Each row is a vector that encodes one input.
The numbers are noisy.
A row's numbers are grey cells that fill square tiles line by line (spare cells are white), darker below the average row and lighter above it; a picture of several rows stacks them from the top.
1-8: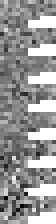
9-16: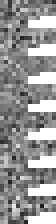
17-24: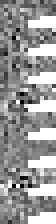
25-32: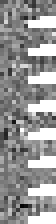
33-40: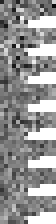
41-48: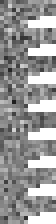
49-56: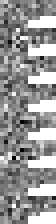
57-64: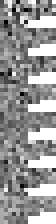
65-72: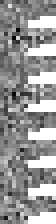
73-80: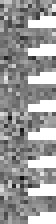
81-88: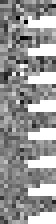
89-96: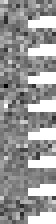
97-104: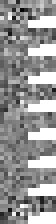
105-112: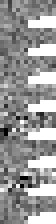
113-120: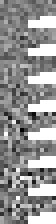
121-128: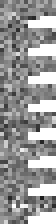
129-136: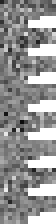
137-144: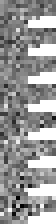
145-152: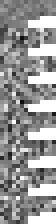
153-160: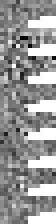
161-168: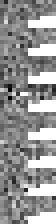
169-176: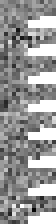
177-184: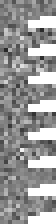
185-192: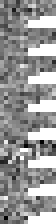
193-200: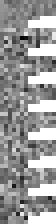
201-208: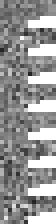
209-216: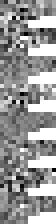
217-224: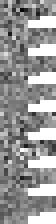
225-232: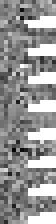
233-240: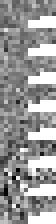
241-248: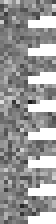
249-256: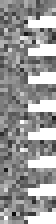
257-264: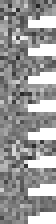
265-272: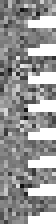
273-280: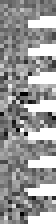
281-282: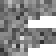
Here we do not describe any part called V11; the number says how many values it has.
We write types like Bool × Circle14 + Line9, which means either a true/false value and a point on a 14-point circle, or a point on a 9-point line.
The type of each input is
Bool × V11 + List3(Line7).
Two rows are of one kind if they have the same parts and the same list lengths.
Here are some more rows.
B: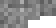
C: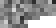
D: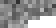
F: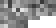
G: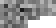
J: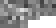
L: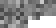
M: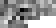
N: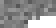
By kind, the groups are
B
C, J, N
D
F, L
G, M

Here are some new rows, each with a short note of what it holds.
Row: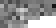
a list of two items
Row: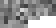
a true/false value and a value of V11
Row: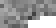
the empty list
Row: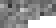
a list of one item
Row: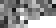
a list of one item
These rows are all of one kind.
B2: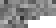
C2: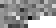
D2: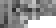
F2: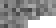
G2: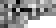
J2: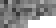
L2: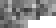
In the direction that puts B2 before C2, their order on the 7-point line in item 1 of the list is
F2, G2, J2, B2, L2, D2, C2.
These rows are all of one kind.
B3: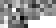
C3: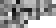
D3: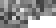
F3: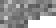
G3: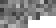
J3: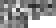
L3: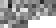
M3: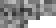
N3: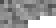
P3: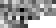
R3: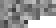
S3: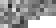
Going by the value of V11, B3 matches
F3, L3, M3 and S3.
